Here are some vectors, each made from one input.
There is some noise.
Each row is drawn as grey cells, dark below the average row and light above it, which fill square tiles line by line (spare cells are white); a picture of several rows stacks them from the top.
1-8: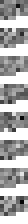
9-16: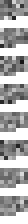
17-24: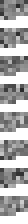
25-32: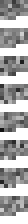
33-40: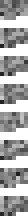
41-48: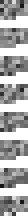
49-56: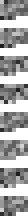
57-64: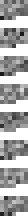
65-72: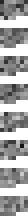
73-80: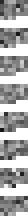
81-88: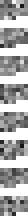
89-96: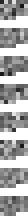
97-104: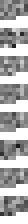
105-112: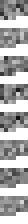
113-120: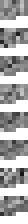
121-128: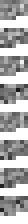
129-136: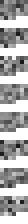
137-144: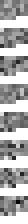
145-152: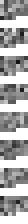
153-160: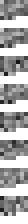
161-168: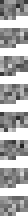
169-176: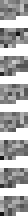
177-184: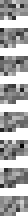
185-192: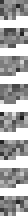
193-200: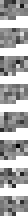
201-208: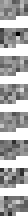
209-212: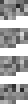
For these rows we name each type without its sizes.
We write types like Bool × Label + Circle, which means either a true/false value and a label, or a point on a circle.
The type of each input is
Tree.
